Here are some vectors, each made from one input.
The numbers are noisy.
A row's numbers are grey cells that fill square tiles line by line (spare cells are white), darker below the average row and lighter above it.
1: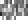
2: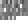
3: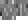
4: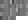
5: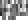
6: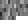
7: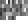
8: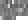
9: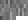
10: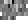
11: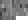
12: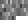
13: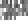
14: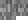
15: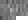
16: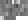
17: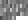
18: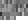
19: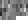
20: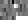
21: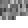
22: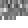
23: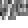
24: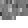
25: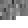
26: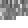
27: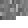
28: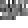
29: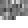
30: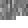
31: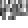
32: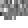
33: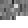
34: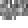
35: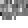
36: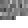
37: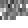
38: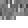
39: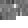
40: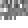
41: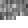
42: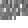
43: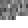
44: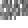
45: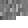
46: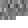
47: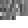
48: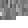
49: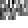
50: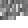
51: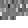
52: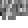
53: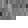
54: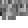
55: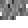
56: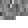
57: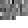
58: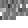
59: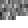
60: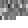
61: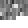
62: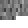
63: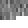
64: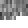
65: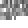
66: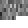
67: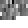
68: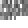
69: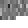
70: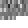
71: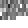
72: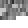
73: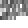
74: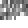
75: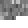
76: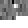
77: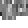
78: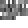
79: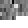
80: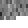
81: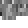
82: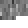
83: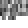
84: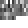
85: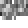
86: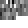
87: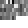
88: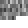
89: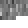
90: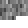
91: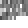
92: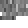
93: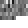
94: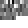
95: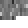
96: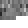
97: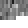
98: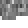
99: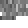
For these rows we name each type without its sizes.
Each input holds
a point on each of two lines.
